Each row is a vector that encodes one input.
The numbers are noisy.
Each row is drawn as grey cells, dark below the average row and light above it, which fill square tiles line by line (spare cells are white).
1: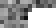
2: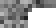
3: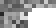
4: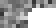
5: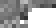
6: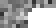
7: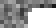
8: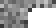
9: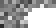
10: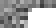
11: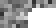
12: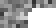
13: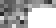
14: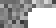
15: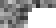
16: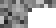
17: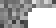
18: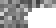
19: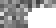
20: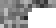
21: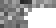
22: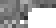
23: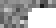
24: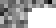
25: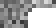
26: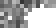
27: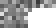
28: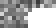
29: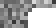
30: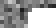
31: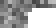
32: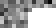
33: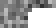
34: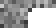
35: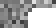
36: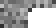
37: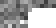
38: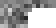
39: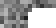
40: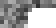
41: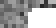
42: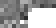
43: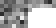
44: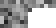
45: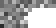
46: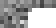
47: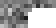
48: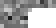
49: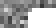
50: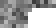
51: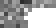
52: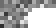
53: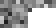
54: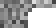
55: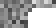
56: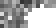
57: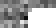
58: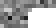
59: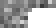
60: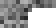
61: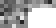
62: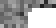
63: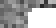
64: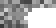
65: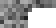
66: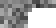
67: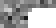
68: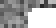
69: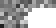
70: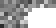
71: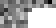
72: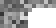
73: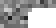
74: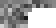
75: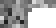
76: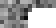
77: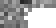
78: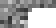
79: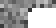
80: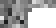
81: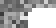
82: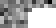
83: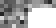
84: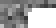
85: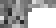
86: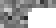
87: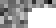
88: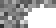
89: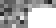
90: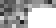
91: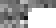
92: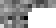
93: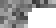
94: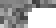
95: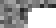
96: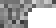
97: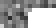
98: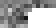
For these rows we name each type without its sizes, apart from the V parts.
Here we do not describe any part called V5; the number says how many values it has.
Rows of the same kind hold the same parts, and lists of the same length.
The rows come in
3 kinds.
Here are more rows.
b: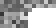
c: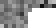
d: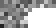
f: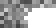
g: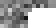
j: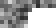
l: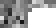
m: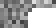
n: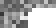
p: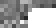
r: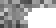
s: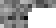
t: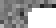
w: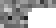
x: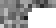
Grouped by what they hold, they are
b, l, m, n
c, g, j, p, s, t, w, x
d, f, r

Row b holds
three true/false values.
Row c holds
a node of a tree and a value of V5.
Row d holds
a value of V5.
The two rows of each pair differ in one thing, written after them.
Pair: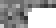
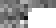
the value of V5
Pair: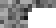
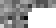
the node of the tree
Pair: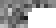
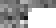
the value of V5
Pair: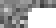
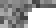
the value of V5
